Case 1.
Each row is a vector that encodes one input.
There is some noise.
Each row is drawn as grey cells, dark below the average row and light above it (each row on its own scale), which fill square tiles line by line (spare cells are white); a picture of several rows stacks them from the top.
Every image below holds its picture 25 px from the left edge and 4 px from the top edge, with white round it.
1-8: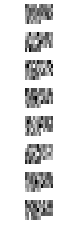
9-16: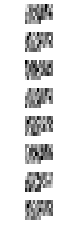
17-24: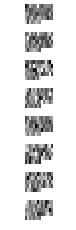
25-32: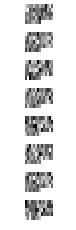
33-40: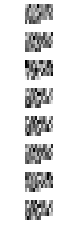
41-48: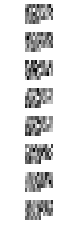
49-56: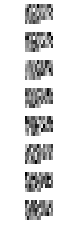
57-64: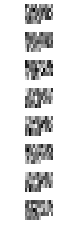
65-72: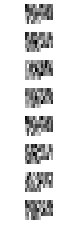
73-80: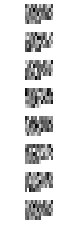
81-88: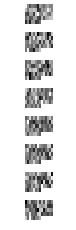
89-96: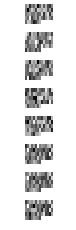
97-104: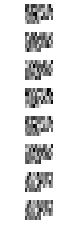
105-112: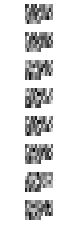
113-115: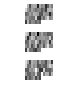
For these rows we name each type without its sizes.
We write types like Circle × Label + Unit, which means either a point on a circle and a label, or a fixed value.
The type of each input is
Label.
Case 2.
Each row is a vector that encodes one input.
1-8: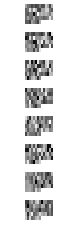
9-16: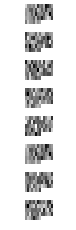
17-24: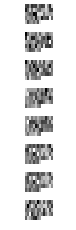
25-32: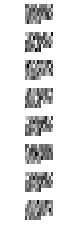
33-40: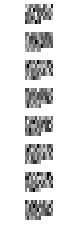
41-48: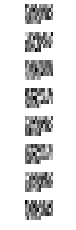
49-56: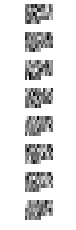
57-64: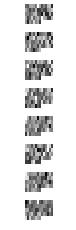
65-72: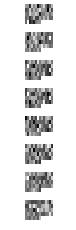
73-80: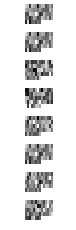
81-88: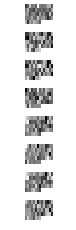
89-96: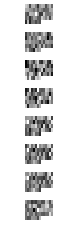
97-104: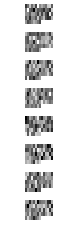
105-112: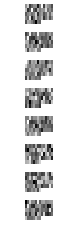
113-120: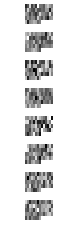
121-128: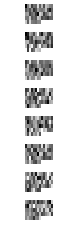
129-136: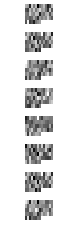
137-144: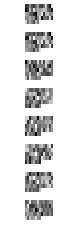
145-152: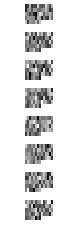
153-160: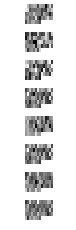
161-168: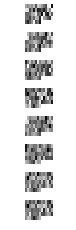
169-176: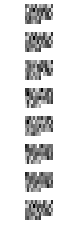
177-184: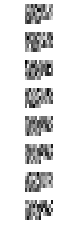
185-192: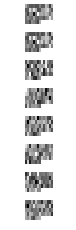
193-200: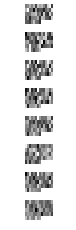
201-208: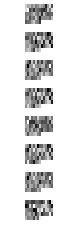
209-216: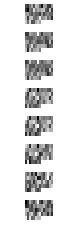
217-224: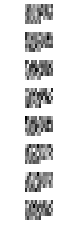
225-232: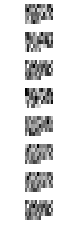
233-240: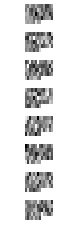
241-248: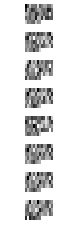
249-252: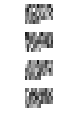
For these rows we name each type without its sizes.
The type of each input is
Label.
